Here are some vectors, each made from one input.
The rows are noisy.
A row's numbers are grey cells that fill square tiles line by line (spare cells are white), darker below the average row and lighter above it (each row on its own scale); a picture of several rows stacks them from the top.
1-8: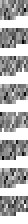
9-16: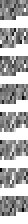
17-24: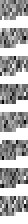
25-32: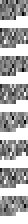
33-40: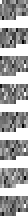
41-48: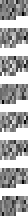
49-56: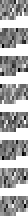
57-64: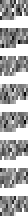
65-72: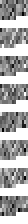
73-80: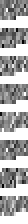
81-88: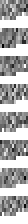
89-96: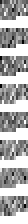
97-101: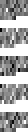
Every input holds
a true/false value, together with either one of 5 labels, or a point on a 7-point line.
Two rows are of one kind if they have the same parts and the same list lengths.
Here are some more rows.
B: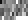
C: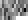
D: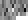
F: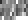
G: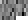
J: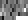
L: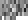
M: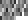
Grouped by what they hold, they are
B, F, J, L, M
C, D, G

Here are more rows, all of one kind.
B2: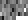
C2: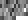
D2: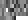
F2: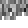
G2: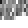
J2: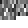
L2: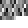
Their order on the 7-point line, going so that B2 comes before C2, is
L2, B2, C2, D2, F2, J2, G2.
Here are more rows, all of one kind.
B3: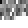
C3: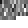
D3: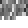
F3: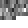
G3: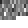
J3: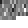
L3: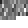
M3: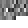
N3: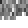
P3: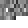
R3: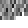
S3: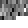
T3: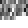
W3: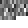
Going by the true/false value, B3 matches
D3, N3, R3 and T3.
